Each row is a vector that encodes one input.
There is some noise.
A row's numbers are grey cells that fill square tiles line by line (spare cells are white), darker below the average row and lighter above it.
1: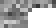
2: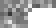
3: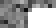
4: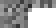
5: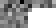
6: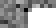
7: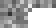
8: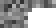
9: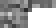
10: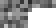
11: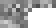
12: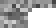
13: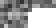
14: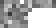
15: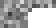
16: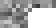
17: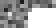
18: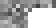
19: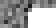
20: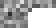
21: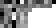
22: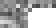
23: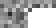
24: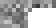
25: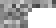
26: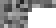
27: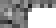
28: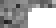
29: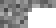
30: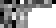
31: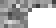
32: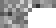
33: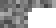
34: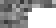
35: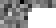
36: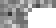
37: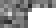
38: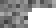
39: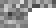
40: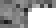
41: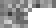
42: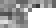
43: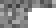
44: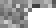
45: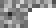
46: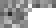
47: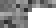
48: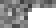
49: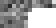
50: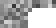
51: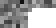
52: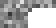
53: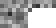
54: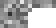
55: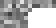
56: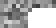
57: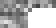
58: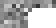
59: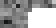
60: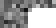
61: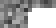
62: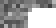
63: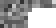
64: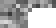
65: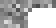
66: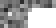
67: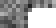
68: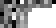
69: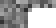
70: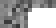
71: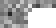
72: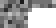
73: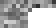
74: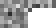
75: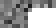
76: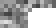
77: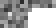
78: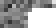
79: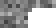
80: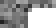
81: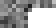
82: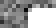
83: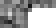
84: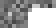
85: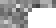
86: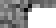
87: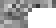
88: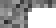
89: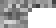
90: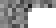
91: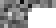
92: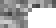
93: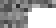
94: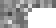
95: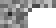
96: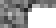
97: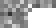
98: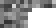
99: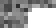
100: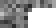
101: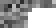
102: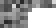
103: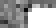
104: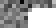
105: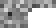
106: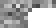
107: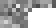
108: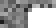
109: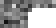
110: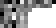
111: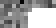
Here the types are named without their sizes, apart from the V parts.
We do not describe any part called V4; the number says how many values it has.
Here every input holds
a list of items, each a true/false value and a value of V4.
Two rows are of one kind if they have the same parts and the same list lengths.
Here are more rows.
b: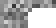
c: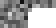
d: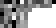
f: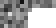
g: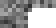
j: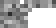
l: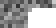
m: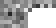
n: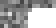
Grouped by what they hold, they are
b, j, m
c, f, g, l, n
d

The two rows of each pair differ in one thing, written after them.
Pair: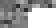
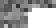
the true/false value in item 1 of the list
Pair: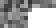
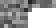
the true/false value in item 1 of the list
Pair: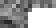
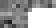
the true/false value in item 2 of the list
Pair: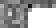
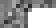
the value of V4 in item 2 of the list
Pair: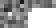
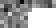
the value of V4 in item 1 of the list
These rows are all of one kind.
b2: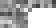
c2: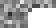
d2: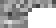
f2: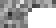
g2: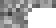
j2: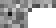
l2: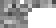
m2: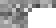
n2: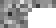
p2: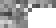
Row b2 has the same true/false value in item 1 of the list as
g2, j2, m2 and p2.
